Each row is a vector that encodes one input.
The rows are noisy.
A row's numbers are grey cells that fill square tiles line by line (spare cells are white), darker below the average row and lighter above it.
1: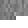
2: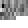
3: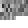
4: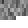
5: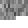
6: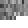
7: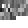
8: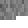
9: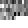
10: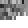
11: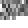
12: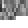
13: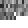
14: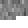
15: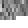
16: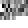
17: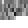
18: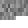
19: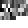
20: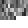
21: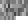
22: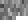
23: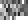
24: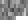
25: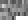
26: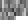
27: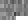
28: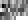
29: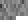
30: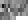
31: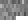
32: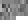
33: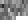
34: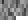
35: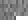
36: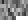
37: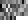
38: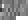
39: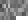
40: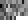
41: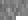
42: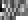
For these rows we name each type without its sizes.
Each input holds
a point on a line and a true/false value.
